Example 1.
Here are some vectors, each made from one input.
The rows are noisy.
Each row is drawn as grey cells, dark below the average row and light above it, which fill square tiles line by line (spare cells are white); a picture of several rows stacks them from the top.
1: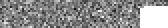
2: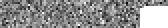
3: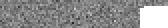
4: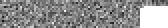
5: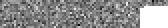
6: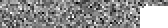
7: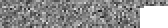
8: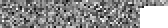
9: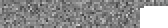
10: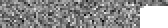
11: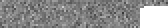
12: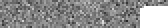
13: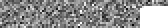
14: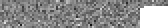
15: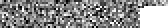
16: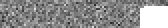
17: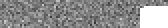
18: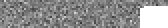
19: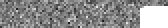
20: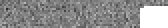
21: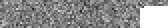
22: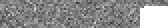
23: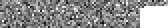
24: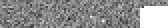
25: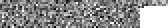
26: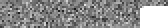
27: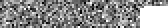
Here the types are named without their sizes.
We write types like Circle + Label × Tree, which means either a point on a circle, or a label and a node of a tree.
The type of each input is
Line × Line.
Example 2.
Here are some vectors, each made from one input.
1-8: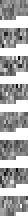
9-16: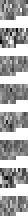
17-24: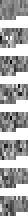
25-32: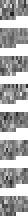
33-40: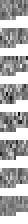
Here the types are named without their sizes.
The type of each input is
Tree.
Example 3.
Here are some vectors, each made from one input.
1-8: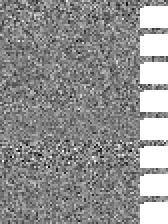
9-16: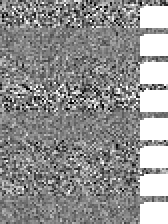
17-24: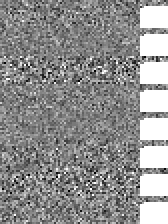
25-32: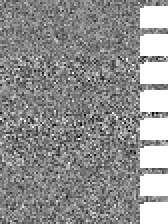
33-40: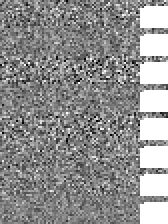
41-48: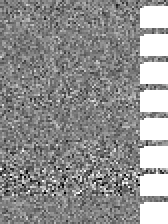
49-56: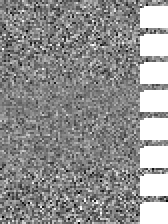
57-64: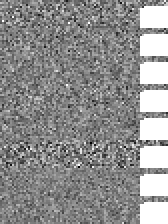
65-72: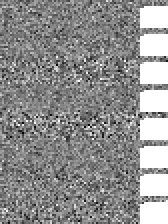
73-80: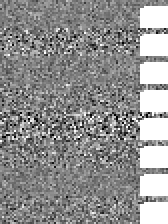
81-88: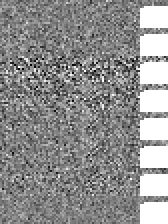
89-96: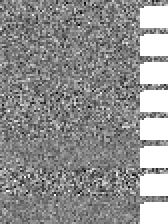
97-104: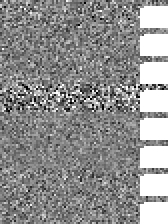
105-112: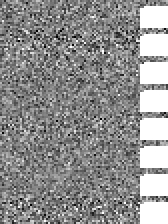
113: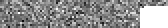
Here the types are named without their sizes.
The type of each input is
Circle.
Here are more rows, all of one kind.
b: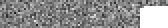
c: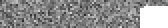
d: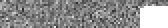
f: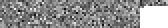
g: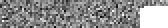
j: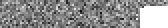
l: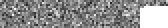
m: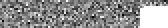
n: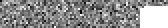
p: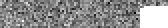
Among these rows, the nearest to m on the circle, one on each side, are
f and l.
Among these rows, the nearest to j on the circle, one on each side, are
b and n.
